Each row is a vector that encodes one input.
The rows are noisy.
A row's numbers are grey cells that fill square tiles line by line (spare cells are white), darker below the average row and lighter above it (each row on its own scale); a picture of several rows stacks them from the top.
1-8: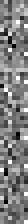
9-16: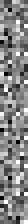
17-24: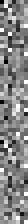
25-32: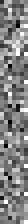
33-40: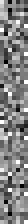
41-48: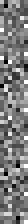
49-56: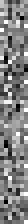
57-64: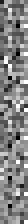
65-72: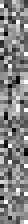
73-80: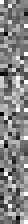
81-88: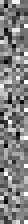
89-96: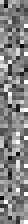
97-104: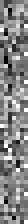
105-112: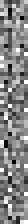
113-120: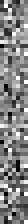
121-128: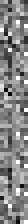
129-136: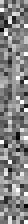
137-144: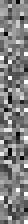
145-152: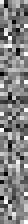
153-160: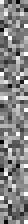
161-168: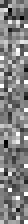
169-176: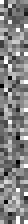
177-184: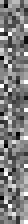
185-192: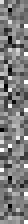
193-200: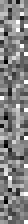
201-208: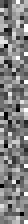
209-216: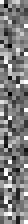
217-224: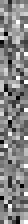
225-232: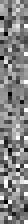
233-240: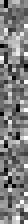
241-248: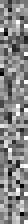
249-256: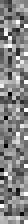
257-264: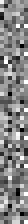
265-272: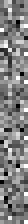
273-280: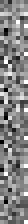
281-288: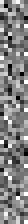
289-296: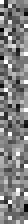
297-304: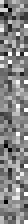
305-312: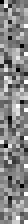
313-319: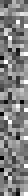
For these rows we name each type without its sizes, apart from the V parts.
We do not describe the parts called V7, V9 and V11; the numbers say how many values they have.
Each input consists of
either a node of each of two trees, a true/false value, a value of V9 and a value of V11, or a value of V7.
